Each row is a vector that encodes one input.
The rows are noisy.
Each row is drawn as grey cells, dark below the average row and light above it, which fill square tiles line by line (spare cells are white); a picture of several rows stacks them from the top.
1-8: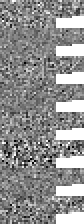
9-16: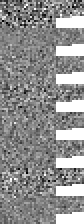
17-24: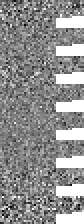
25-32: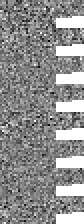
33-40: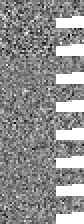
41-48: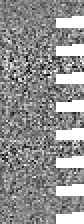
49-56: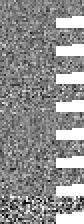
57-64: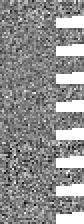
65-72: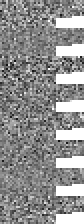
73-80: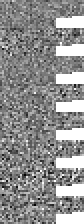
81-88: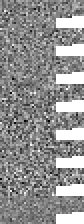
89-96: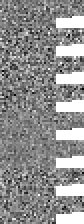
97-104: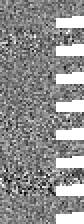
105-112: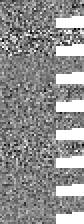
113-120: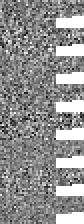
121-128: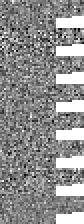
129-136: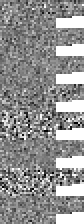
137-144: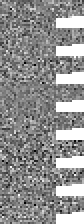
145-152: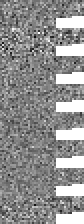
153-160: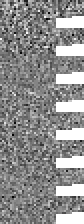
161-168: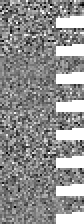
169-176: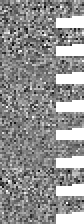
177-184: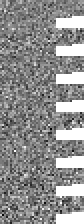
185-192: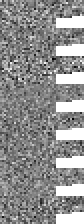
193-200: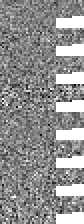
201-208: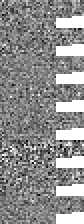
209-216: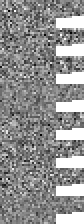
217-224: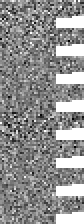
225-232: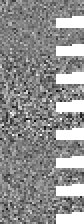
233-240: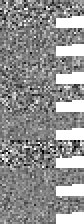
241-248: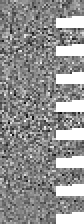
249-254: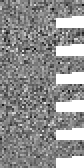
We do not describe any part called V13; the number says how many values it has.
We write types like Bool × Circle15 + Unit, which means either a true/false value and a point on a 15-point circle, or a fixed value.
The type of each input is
Bool × Line4 + (Line5 + Line6) × V13.
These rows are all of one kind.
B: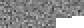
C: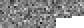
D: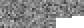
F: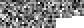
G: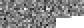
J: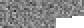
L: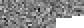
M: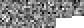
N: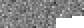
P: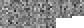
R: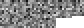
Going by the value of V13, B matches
F, L and M.
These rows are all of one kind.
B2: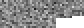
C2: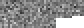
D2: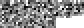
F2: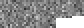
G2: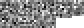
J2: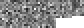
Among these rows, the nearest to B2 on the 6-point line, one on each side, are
C2 and F2.
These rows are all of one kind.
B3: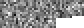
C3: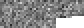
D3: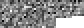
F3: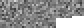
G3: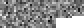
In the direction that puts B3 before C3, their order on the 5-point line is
B3, C3, D3, F3, G3.
